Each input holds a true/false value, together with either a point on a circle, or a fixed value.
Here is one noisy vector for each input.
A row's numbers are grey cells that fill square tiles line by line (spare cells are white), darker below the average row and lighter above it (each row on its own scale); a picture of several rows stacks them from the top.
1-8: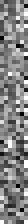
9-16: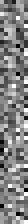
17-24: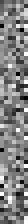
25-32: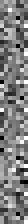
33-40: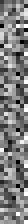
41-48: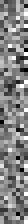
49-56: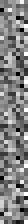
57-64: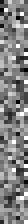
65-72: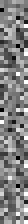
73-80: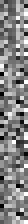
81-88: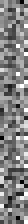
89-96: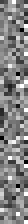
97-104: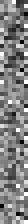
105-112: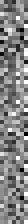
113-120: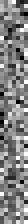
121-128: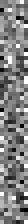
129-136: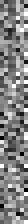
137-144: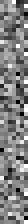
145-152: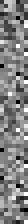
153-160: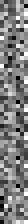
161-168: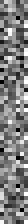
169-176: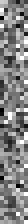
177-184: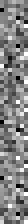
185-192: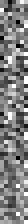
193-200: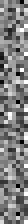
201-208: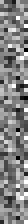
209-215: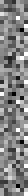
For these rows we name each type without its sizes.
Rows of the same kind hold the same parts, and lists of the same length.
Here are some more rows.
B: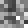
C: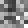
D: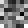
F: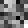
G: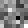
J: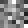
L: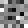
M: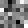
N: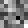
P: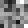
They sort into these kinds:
B, C, D, F, G, J, L, N
M, P

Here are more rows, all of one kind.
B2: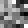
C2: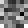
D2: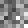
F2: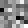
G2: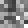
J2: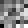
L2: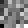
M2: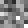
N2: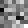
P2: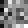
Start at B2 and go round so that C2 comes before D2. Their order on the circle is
B2, M2, C2, G2, D2, J2, L2, P2, N2, F2.
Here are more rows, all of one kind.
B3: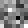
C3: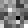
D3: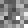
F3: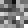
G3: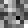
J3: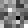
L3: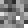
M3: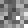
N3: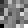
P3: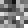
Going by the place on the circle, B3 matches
C3 and J3.
